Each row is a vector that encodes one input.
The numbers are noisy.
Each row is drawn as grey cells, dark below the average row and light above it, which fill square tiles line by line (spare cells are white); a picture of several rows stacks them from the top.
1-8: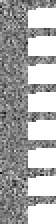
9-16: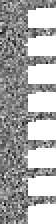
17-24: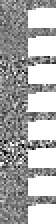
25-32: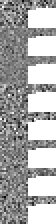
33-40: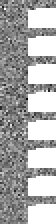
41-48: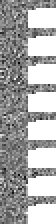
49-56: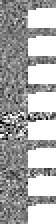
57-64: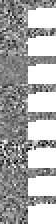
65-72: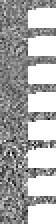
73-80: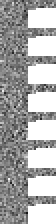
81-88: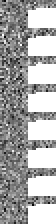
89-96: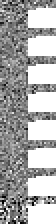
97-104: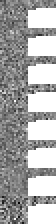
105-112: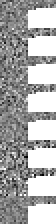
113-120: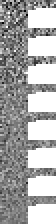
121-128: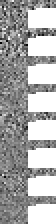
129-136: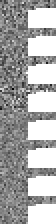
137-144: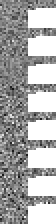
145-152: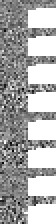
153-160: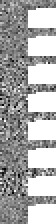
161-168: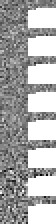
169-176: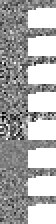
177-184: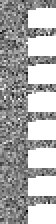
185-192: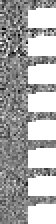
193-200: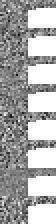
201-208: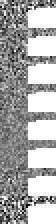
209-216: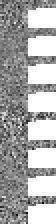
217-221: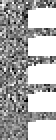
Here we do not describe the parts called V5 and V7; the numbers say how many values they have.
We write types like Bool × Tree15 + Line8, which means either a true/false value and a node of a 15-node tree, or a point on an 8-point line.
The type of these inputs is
Bool × Line4 + (Line8 + V7) × V5.
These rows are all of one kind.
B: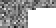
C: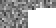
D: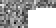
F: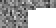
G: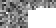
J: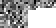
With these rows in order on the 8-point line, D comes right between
B and C.
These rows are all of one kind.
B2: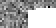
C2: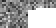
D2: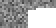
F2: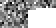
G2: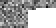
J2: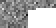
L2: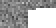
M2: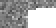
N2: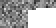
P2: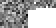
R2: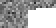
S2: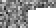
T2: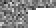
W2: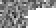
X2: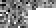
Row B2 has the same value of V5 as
F2, L2, R2 and W2.
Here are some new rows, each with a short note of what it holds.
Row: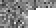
a point on an 8-point line and a value of V5
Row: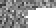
a value of V5 and a value of V7
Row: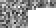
a point on an 8-point line and a value of V5
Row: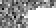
a point on a 4-point line and a true/false value
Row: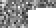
a point on an 8-point line and a value of V5
